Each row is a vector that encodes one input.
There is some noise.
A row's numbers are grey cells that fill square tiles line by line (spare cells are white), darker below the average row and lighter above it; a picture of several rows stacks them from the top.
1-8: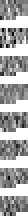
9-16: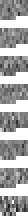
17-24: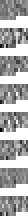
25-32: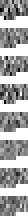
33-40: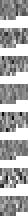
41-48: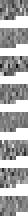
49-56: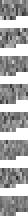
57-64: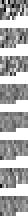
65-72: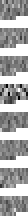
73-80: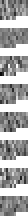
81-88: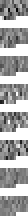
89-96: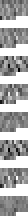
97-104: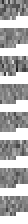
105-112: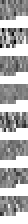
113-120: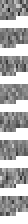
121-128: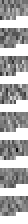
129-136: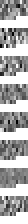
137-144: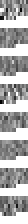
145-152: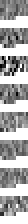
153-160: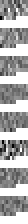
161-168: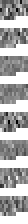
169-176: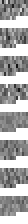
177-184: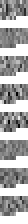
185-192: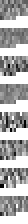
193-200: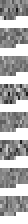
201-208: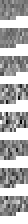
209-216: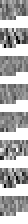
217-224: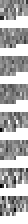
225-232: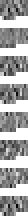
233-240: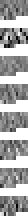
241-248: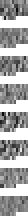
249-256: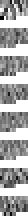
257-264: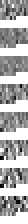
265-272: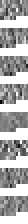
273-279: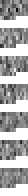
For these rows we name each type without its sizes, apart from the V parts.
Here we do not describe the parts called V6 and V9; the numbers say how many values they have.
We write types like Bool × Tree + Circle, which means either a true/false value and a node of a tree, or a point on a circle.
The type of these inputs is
(Label + Line) × V6 × V9.
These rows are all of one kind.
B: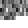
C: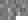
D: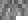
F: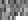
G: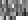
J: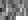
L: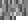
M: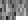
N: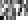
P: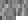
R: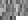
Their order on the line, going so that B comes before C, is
L, D, R, B, J, M, C, G, P, N, F.
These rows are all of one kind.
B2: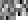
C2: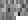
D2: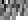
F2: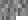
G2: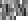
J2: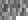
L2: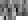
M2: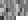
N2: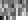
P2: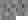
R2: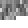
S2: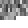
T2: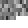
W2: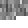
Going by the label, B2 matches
G2, J2 and W2.
